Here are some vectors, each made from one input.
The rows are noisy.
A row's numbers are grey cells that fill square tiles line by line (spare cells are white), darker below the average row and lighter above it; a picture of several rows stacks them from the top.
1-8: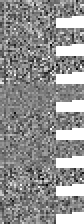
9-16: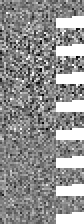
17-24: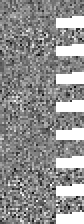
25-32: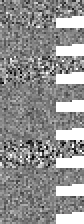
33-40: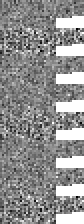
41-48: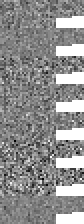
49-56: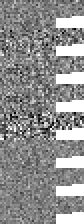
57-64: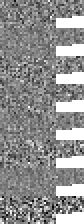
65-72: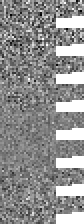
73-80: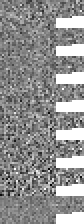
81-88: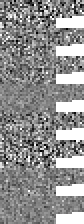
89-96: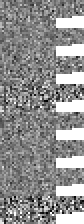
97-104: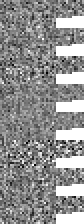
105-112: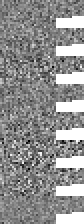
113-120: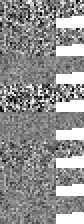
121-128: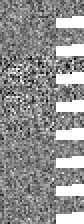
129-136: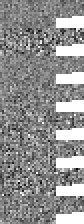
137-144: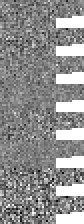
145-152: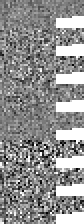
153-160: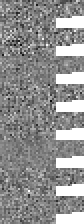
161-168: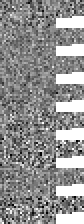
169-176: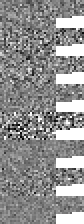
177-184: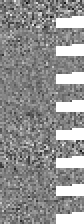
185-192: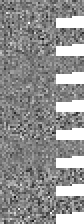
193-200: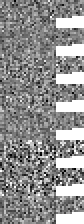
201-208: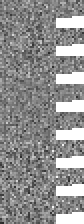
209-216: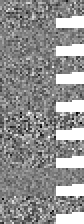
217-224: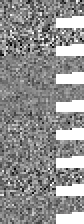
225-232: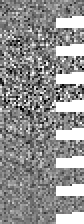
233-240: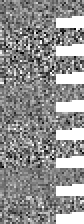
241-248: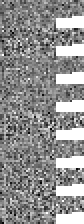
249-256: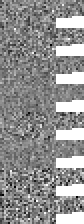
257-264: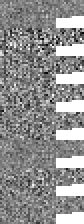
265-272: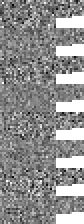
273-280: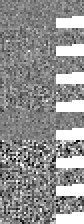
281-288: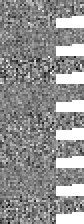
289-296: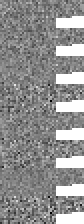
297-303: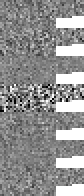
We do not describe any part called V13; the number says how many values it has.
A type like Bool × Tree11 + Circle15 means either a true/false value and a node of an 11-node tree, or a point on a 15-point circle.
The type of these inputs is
Bool × (Tree9 + V13) + Tree11.
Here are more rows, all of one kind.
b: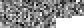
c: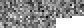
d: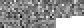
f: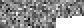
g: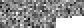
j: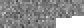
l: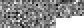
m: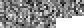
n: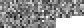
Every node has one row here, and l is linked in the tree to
b.
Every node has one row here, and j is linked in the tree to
b.
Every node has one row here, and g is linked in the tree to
b and c.
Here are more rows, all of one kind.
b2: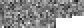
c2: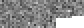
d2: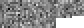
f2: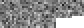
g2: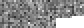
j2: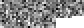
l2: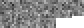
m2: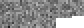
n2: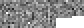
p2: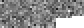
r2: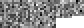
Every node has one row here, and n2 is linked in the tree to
g2 and j2.
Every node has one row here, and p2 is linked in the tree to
c2.
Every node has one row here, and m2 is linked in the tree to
b2 and f2.
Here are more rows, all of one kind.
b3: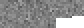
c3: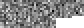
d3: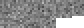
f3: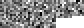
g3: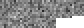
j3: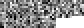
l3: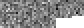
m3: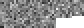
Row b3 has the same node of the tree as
c3 and l3.
